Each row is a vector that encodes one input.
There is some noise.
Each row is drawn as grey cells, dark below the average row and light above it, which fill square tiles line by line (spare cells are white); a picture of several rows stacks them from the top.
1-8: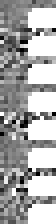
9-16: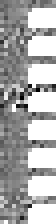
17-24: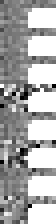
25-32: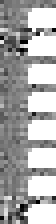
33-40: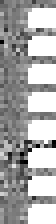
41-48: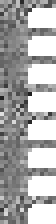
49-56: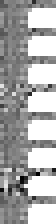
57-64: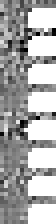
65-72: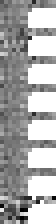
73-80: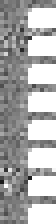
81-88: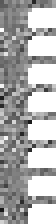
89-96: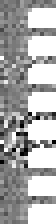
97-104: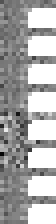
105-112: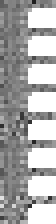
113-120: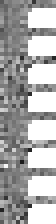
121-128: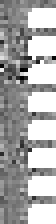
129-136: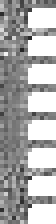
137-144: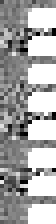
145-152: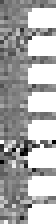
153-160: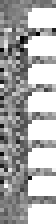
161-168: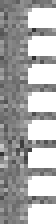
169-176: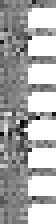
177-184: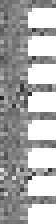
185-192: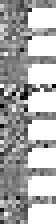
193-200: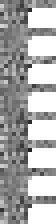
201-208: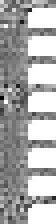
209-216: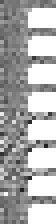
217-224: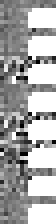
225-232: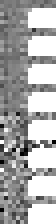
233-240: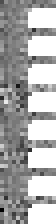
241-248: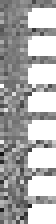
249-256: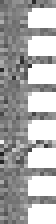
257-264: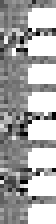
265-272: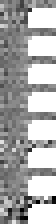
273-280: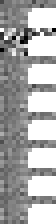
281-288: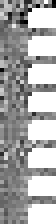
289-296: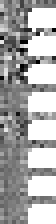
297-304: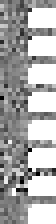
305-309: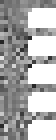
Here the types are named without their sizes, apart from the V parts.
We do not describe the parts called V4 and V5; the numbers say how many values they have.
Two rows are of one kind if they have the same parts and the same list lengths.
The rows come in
3 kinds.
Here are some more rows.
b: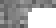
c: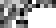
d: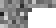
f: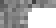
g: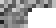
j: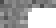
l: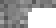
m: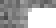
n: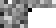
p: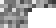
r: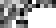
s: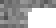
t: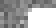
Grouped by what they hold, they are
b, f, j, l, m, s, t
c, r
d, g, n, p

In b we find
a label and three true/false values.
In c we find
a value of V5.
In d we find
a point on a line and a value of V4.
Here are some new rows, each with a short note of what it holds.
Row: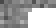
a label and three true/false values
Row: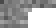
a label and three true/false values
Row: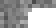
a label and three true/false values
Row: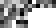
a value of V5
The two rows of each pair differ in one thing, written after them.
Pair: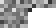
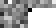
the place on the line
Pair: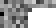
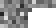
the place on the line
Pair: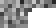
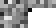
the place on the line
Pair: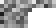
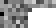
the place on the line
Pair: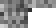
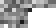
the place on the line
